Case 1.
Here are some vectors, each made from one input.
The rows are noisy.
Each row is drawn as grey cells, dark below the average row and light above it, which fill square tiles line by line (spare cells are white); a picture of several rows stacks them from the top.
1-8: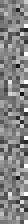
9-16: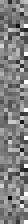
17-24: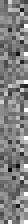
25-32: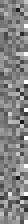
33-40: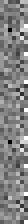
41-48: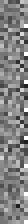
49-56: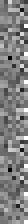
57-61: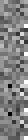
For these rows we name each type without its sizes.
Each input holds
either a point on a line, or a node of a tree.
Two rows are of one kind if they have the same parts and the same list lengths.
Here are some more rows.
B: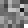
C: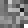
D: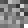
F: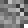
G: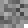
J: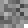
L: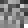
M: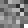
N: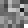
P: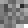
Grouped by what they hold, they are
B, C, D, F, L, M, N
G, J, P

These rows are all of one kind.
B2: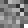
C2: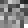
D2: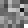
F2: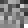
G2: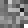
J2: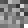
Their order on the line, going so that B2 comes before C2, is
D2, G2, B2, J2, F2, C2.
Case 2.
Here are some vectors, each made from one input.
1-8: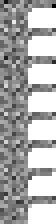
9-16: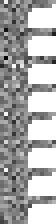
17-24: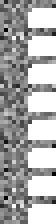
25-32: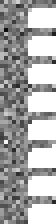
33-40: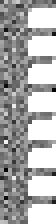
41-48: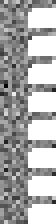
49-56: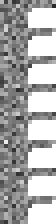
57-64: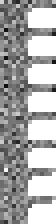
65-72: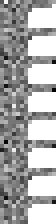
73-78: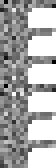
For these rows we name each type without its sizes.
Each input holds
either a point on a line, or a node of a tree.
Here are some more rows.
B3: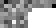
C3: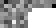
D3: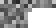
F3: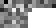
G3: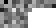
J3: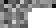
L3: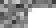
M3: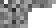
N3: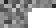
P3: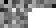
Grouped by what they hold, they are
B3, C3, D3, F3, G3, J3, N3, P3
L3, M3

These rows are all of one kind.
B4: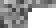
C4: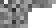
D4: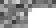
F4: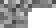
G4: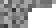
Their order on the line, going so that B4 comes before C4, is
B4, G4, C4, F4, D4.
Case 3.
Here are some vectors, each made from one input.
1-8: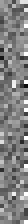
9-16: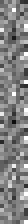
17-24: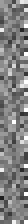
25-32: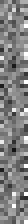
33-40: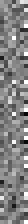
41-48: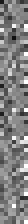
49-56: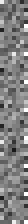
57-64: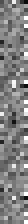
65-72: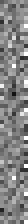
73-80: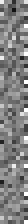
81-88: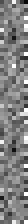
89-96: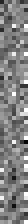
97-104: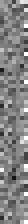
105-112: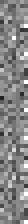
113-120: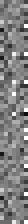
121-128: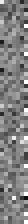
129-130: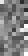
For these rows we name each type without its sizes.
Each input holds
a label and a true/false value.
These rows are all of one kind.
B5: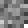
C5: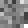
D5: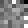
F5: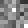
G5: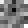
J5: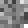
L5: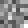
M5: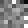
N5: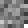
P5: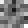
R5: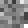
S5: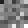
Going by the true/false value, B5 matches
D5, F5, M5 and N5.
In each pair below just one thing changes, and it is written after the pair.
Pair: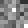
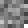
the label
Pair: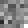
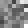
the label
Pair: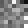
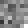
the true/false value
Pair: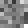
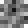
the label
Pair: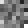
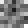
the true/false value
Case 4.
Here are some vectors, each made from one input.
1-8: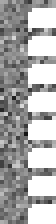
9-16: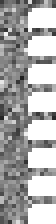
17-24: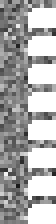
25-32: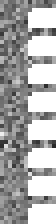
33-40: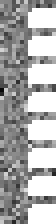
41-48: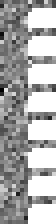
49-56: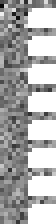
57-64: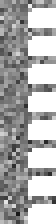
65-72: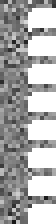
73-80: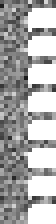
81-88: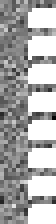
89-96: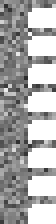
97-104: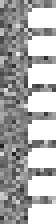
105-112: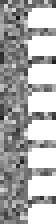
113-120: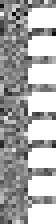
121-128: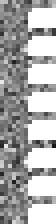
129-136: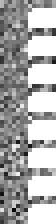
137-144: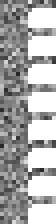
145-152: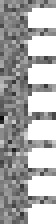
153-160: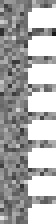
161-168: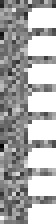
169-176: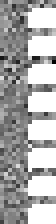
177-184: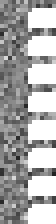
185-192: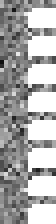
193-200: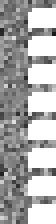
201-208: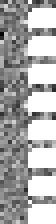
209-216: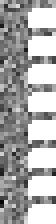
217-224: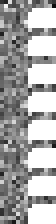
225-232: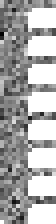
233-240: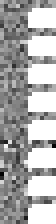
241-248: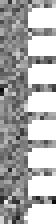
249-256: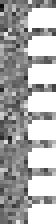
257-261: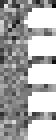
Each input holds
either a node of a 7-node tree, or a node of a 10-node tree.
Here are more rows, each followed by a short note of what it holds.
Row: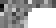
a node of a 7-node tree
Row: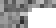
a node of a 10-node tree
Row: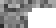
a node of a 10-node tree
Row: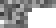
a node of a 10-node tree
